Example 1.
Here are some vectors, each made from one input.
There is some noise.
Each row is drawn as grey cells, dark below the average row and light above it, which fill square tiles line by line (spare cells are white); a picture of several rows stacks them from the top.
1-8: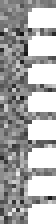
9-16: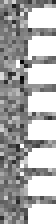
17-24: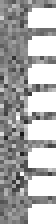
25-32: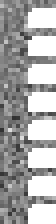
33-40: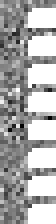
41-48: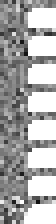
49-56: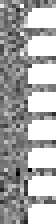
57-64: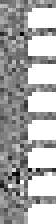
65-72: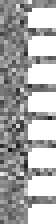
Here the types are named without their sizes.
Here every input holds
either a node of a tree, or three true/false values.
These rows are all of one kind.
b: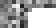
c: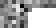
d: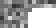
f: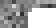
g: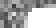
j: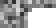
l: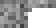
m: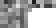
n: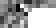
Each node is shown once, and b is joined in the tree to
c and m.
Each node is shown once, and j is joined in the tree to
c and d.
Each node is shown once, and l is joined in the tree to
f.
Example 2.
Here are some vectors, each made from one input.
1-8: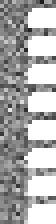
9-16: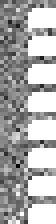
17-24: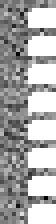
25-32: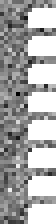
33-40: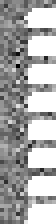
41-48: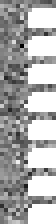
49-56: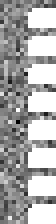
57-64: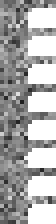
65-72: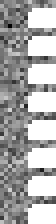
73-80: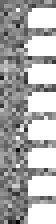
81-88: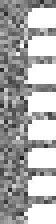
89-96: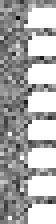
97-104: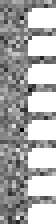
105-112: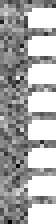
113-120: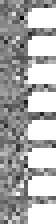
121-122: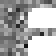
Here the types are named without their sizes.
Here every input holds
a node of a tree, together with either a fixed value, or four true/false values.
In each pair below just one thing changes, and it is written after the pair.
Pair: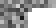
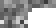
the node of the tree
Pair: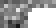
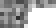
the node of the tree
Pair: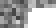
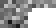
the node of the tree
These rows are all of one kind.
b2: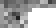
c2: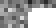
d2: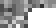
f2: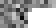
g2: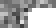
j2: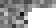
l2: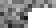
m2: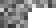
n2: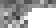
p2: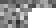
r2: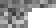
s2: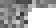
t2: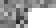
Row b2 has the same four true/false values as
g2 and p2.
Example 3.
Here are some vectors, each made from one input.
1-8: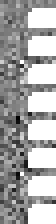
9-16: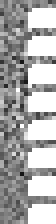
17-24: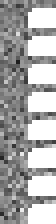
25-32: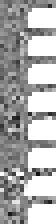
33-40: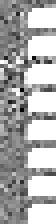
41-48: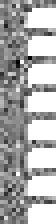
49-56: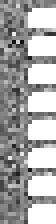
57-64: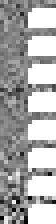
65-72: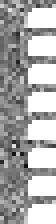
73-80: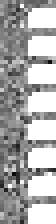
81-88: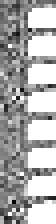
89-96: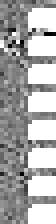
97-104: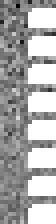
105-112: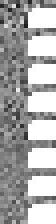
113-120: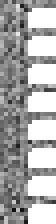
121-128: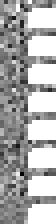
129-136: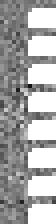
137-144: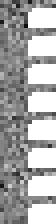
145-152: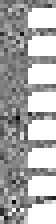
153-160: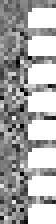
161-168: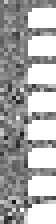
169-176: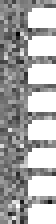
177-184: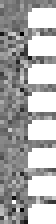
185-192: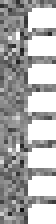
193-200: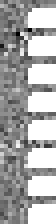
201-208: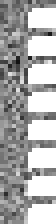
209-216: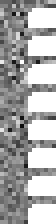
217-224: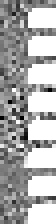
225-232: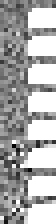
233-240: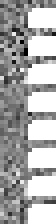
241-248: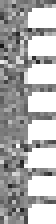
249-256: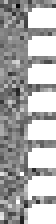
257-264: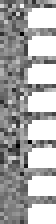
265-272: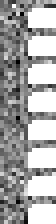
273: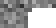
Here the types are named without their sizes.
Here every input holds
either a point on a circle, or a fixed value, or three true/false values.
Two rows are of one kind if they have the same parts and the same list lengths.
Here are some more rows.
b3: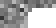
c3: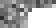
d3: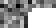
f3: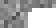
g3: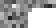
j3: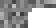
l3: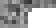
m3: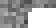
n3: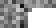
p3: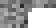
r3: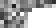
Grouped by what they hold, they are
b3, c3, f3, g3, r3
d3, j3, n3
l3, m3, p3

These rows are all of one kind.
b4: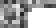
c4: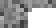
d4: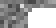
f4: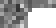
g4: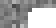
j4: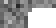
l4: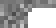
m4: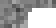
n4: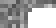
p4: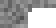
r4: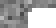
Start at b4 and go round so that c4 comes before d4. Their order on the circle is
b4, l4, n4, r4, g4, m4, f4, p4, j4, c4, d4.
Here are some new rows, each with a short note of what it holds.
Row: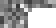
three true/false values
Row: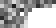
three true/false values
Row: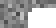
three true/false values
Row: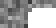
a point on a circle
